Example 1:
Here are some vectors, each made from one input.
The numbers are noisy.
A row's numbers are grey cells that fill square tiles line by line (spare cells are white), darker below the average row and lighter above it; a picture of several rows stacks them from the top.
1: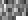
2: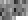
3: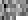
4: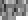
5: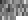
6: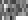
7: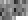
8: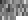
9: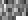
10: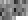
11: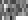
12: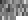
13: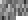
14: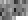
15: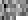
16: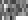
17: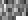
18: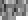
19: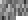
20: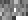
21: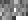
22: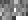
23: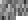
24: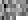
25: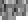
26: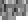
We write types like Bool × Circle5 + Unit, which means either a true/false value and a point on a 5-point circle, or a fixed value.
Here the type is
Bool × Bool × Bool.
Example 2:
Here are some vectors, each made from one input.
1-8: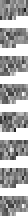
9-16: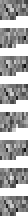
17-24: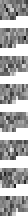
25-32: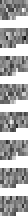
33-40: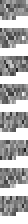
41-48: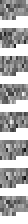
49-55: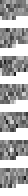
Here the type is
Circle9 + Unit.
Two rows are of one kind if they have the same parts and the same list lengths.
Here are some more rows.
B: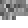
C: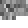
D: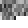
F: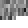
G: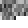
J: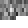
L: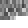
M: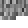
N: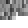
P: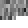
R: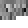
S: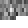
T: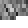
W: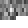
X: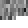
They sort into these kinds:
B, C, F, J, L, M, N, P, R, S, T, W, X
D, G

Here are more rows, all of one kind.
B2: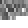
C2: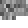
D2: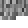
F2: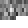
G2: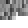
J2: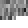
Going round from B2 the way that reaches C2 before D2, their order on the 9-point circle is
B2, C2, D2, F2, J2, G2.
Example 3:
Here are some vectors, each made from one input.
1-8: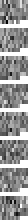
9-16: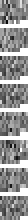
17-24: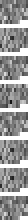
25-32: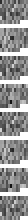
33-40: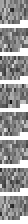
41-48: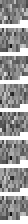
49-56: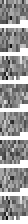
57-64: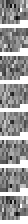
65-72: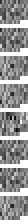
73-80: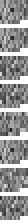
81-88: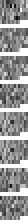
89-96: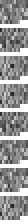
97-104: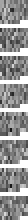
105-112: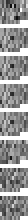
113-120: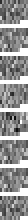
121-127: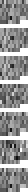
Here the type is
Label6.
